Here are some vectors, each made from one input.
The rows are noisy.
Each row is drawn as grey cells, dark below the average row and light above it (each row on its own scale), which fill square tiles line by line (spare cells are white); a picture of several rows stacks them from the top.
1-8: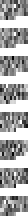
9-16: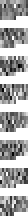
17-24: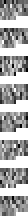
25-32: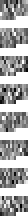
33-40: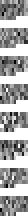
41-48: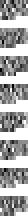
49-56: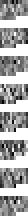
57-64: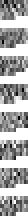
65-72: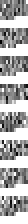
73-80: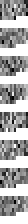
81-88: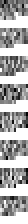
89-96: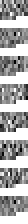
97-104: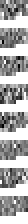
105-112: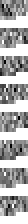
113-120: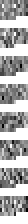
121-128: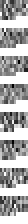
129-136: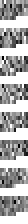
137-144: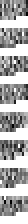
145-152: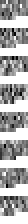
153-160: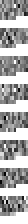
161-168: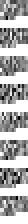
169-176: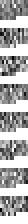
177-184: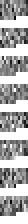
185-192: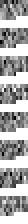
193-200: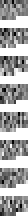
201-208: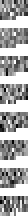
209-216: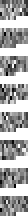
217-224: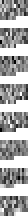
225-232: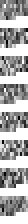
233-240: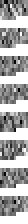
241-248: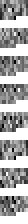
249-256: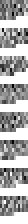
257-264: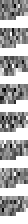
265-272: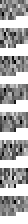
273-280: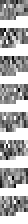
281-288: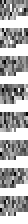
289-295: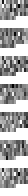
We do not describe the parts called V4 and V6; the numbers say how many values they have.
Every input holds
either a point on a 7-point line and a node of an 8-node tree, or a node of a 10-node tree and a value of V4, or a list of up to two items, each a true/false value and a value of V6.
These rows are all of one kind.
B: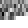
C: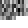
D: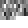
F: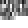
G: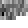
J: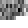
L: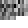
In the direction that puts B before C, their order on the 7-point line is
G, B, D, F, C, J, L.
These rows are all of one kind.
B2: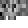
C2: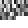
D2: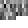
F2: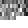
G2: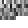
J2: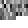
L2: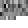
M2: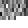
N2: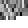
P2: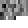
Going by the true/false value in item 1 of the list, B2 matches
C2 and P2.
